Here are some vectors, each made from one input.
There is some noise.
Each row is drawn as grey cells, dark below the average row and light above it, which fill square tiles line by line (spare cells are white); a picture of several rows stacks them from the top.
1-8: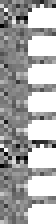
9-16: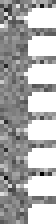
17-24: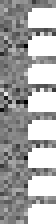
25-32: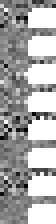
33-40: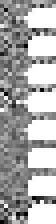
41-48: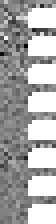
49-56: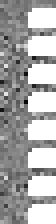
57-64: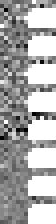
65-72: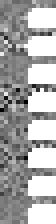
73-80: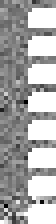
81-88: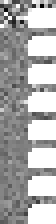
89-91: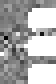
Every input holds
a point on a 6-point line, together with either one of 7 labels, or a point on a 6-point line.
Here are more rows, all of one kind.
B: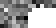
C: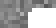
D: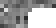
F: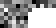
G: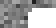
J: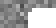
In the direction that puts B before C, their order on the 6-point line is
D, J, B, C, F, G.
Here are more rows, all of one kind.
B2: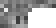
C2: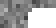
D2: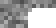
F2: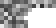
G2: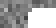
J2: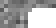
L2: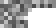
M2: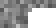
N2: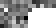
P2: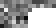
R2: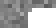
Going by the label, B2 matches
C2, G2, N2 and P2.
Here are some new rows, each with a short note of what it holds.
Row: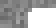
a point on each of two 6-point lines
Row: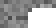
a point on each of two 6-point lines
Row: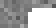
a point on each of two 6-point lines
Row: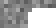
one of 7 labels and a point on a 6-point line
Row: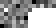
one of 7 labels and a point on a 6-point line
